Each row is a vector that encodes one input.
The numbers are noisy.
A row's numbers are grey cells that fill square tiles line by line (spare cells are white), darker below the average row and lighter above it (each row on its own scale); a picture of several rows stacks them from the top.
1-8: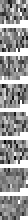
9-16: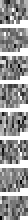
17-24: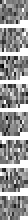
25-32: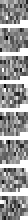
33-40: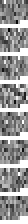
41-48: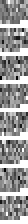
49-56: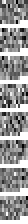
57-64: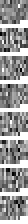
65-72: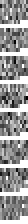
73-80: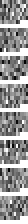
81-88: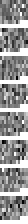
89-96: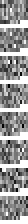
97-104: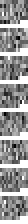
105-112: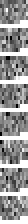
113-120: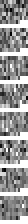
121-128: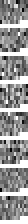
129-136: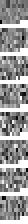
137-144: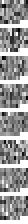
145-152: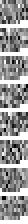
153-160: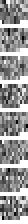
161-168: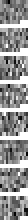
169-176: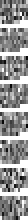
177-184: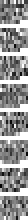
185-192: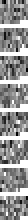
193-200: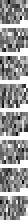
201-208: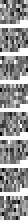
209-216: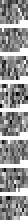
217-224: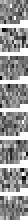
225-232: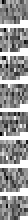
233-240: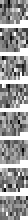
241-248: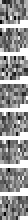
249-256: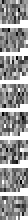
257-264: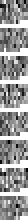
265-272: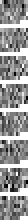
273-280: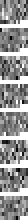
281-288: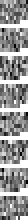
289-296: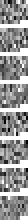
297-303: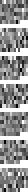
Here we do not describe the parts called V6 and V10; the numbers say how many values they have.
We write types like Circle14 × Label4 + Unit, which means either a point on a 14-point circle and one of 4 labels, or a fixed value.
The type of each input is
Bool × (Circle8 + Tree7) × V6 × V10 + Tree8.
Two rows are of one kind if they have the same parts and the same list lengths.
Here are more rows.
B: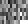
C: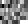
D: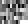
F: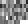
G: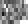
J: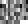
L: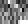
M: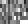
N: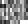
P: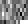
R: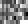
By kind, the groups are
B, L
C, F, J, M, N, P
D, G, R

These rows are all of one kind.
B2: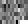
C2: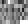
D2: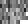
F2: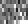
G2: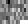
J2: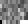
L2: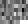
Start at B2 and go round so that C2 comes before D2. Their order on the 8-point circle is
B2, F2, G2, J2, C2, D2, L2.
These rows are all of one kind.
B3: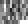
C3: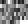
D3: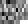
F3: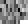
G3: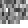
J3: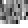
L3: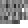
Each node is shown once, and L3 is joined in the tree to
F3.
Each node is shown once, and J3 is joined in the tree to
B3 and G3.
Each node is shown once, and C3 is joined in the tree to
D3.
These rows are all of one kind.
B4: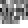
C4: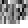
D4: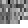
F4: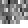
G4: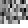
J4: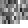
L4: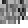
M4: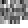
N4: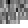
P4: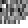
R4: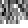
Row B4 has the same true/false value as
G4, M4 and R4.
